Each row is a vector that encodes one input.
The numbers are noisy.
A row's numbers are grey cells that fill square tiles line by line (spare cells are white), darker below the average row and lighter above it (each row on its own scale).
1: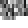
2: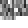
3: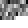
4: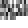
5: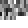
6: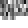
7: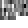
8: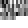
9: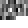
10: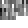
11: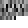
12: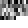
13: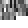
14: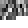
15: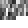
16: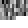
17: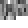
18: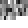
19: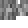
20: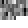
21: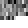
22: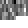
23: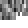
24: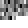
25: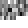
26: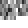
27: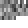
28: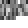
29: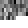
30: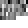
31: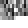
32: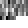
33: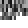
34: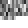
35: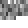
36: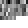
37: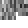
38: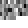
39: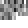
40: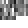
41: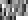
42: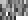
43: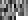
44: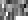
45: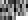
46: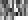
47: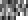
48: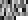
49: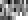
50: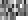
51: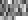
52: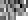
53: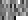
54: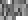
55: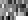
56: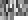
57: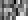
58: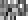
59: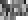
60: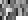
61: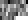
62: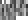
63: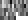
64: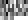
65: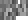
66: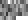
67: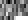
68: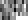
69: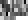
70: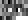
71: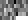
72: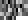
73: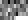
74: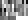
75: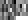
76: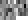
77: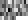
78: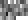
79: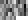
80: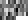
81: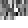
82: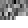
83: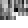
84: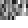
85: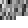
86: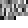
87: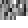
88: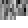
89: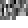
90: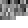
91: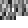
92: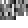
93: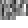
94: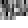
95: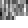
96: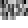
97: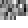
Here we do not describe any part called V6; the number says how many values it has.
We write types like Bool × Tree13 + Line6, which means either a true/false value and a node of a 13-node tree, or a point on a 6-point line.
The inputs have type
Bool × (Tree7 + Unit) × V6.
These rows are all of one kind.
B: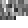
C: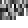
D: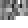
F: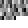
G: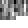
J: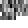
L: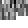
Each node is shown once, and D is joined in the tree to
J.
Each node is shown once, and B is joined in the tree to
G.
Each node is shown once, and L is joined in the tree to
C, G and J.
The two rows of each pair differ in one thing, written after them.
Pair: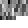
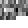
the true/false value
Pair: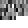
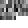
the node of the tree
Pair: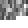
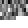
the value of V6
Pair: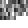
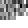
the node of the tree
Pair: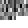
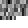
the node of the tree
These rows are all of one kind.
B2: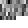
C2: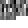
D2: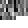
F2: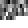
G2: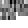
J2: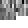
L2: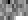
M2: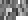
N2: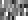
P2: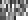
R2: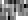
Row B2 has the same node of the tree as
F2, M2 and N2.
